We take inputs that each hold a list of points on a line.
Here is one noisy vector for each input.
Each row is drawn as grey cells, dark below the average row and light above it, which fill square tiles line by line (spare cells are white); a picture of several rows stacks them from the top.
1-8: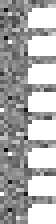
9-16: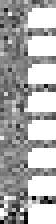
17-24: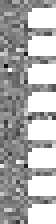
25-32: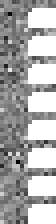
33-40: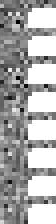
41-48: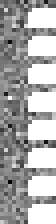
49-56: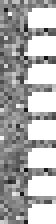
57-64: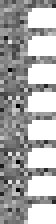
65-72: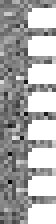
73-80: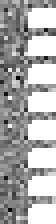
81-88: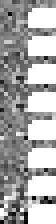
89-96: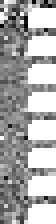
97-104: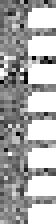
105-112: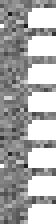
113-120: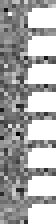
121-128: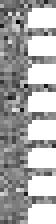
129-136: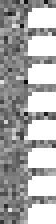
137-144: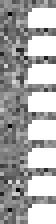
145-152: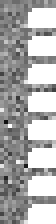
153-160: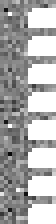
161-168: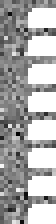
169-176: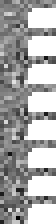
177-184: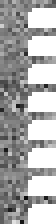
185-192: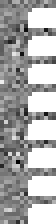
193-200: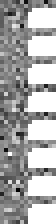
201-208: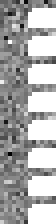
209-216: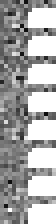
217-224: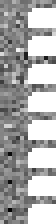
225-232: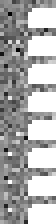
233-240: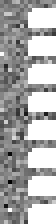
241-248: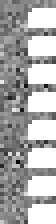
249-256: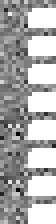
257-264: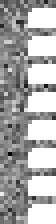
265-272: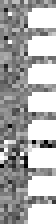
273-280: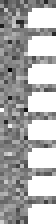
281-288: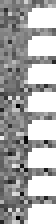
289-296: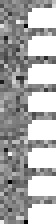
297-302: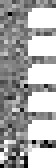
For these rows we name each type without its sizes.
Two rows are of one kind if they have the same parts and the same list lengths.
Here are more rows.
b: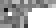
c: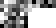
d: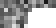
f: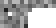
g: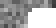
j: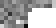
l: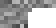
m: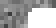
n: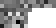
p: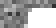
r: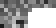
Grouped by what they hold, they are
b, f, j, l
c
d, n, r
g, m, p

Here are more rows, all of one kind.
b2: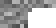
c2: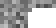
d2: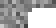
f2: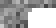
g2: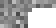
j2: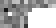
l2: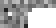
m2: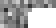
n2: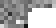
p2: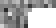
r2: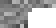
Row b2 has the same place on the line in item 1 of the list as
f2 and r2.
